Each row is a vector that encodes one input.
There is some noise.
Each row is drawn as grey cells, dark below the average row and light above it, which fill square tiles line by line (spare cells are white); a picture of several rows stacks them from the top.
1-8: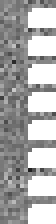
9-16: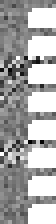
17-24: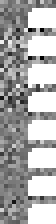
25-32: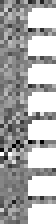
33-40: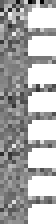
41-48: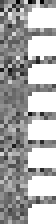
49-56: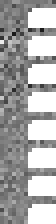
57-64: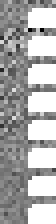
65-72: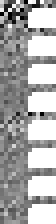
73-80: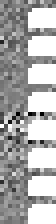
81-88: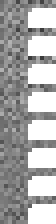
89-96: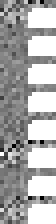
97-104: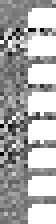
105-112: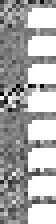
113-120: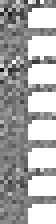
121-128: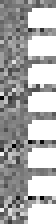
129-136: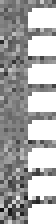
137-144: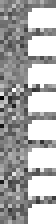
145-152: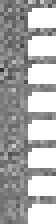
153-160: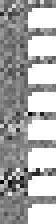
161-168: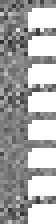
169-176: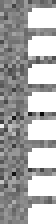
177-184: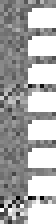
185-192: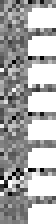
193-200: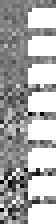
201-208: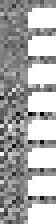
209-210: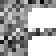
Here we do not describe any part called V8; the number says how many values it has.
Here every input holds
a point on an 11-point line, together with either a node of a 9-node tree, or a value of V8.
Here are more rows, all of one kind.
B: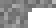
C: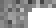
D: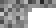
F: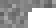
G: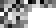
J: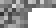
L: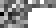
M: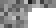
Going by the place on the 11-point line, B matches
C and J.
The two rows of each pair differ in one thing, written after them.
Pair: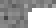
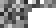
the place on the 11-point line
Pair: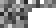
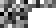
the place on the 11-point line
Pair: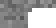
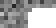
the value of V8
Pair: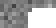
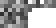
the value of V8
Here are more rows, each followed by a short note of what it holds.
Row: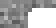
a point on an 11-point line and a node of a 9-node tree
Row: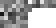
a point on an 11-point line and a node of a 9-node tree
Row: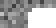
a point on an 11-point line and a value of V8
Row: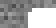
a point on an 11-point line and a value of V8
